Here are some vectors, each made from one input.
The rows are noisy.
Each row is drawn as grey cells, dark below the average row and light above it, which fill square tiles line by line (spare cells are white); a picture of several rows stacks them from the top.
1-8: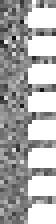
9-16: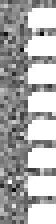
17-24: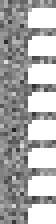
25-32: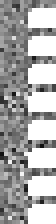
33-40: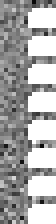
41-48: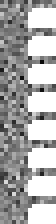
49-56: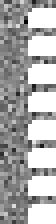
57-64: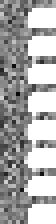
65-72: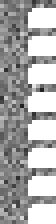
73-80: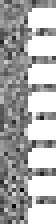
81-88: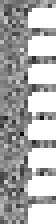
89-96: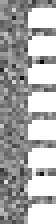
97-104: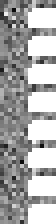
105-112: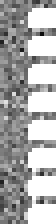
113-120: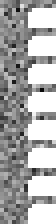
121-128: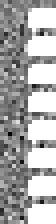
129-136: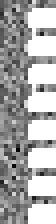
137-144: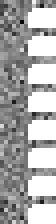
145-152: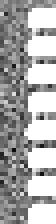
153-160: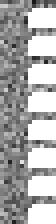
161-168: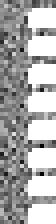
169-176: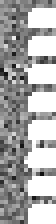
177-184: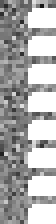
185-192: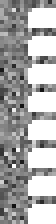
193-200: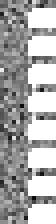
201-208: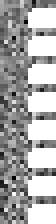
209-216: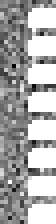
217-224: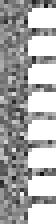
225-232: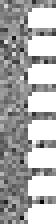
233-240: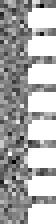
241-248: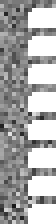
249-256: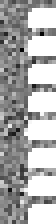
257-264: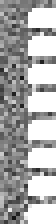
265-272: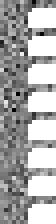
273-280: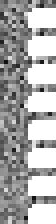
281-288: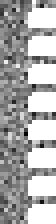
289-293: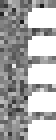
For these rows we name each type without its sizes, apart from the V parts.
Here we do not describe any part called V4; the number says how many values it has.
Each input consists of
either a point on a circle, or a fixed value, or three true/false values and a value of V4.
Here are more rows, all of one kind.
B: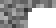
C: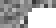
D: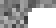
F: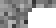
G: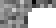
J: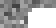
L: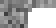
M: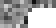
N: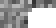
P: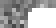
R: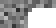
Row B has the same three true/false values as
F and R.
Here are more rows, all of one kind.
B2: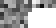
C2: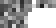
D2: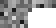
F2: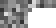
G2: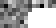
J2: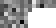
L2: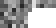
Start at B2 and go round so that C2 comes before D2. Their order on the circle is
B2, F2, C2, J2, G2, D2, L2.
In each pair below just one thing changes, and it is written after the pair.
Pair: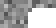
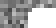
the value of V4
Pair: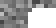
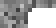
the value of V4
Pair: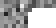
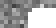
one of the three true/false values
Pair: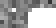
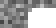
one of the three true/false values
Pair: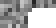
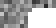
the value of V4
